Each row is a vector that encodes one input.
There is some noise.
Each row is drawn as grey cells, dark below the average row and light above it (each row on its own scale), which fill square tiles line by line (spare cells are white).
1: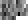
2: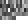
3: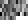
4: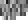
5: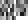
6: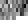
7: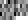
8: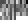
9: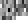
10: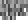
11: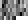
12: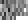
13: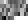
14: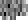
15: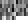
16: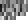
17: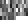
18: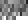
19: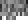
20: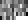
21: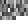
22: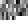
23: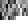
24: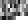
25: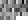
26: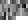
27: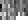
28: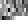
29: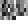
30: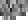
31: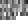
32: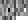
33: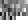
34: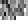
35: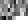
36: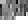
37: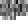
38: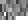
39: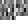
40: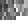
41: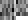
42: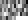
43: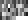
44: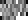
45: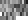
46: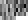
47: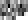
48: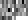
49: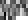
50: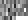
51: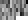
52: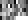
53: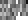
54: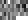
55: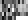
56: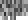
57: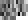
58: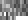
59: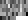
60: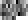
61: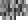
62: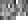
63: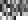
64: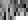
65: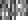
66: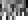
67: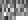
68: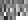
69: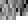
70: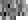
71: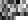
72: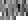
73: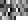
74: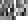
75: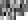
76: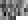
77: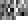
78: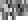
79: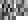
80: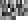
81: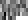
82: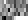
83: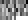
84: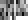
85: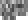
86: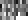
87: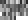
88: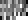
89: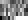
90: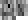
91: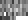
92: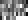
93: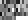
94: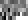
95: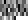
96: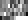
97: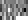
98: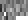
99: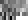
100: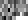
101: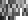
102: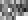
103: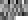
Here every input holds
one of 11 labels.
